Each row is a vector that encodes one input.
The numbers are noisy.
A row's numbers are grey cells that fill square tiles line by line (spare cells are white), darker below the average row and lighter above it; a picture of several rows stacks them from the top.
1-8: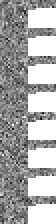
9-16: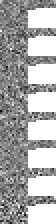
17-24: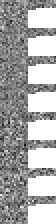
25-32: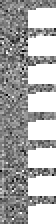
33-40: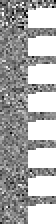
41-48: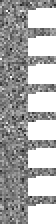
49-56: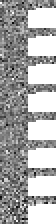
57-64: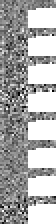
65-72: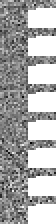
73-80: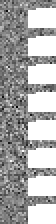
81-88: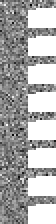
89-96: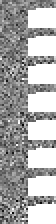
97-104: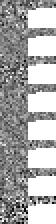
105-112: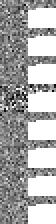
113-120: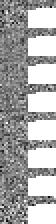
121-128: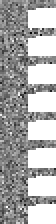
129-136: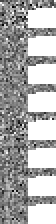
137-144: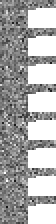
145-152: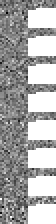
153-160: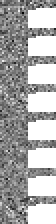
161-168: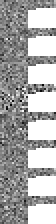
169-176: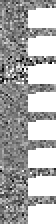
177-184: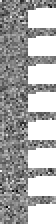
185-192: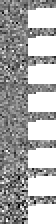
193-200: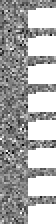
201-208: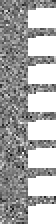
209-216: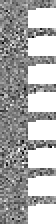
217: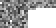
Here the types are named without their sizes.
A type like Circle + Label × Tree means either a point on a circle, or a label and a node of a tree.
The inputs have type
Bool × (Circle × Label + List(Line)).
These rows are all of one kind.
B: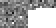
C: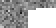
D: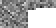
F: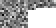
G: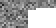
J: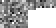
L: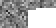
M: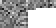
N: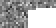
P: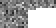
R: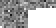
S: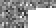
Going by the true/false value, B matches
G and P.
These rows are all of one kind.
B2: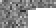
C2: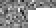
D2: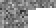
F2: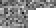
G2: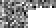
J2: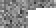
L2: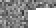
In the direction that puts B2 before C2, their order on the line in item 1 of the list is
L2, F2, J2, D2, B2, C2, G2.
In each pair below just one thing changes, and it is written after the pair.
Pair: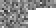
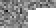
the place on the line in item 2 of the list
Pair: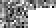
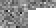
the place on the line in item 2 of the list
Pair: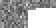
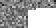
the true/false value
